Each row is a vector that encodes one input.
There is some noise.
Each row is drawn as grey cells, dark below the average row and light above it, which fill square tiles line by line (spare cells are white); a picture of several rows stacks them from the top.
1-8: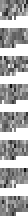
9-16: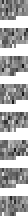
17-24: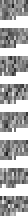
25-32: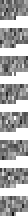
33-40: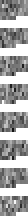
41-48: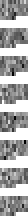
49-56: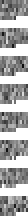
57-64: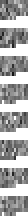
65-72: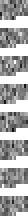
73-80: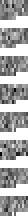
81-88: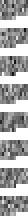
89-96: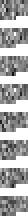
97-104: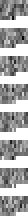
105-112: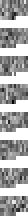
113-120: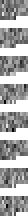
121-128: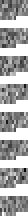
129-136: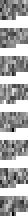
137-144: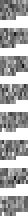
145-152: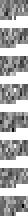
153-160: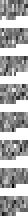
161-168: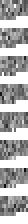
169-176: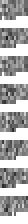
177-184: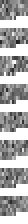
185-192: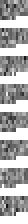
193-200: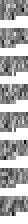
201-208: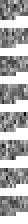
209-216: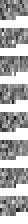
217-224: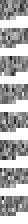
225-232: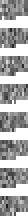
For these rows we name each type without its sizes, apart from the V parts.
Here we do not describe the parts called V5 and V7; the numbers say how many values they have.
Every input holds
a point on a line, together with either a point on a line, a node of a tree and a value of V7, or a value of V5.
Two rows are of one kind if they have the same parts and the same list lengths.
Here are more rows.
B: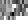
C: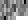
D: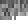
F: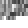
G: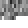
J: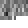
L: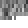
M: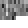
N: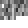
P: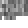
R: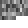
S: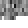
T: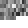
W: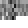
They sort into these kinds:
B, C, D, F, J, L, N, P, T
G, M, R, S, W

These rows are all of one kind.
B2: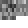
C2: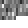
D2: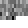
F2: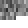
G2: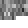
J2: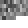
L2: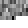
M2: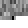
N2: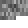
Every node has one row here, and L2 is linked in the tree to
M2.
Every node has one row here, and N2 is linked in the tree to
G2.
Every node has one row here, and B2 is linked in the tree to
D2 and F2.
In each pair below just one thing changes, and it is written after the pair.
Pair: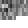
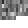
the value of V7
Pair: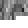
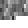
the value of V7
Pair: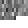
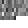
the value of V7
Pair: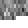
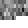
the value of V7
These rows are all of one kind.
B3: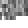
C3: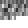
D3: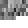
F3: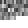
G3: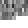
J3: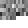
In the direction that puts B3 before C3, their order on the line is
B3, J3, D3, G3, F3, C3.
